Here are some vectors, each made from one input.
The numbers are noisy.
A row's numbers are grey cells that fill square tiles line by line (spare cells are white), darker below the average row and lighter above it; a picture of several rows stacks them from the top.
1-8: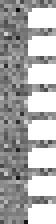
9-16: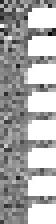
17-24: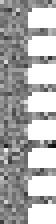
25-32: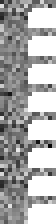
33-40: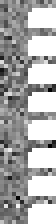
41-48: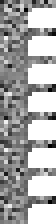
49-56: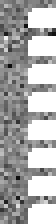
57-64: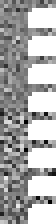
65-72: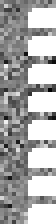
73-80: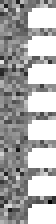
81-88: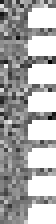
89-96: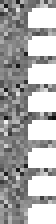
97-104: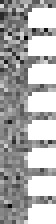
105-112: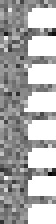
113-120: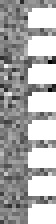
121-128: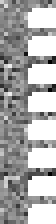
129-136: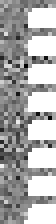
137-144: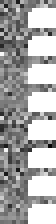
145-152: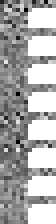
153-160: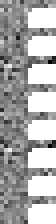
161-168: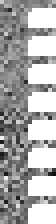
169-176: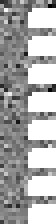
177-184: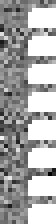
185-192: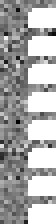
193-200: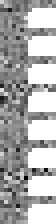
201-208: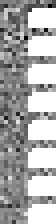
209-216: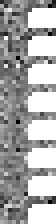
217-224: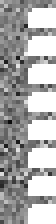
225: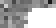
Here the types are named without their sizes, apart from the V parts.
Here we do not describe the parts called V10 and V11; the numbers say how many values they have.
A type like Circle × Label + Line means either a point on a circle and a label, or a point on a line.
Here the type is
Bool × Circle + Unit + V10 × V11.
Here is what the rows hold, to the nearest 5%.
About 35% of them hold a point on a circle and a true/false value. About 5% of them hold a fixed value. The rest hold a value of V10 and a value of V11.
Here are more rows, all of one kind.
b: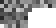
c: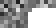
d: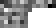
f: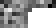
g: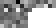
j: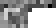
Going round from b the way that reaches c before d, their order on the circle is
b, j, g, c, d, f.
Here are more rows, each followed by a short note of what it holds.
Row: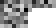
a fixed value
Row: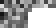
a point on a circle and a true/false value
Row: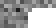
a value of V10 and a value of V11
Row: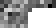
a point on a circle and a true/false value
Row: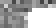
a value of V10 and a value of V11
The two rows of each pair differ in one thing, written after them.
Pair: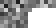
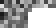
the place on the circle
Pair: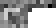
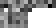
the place on the circle
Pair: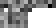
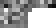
the place on the circle
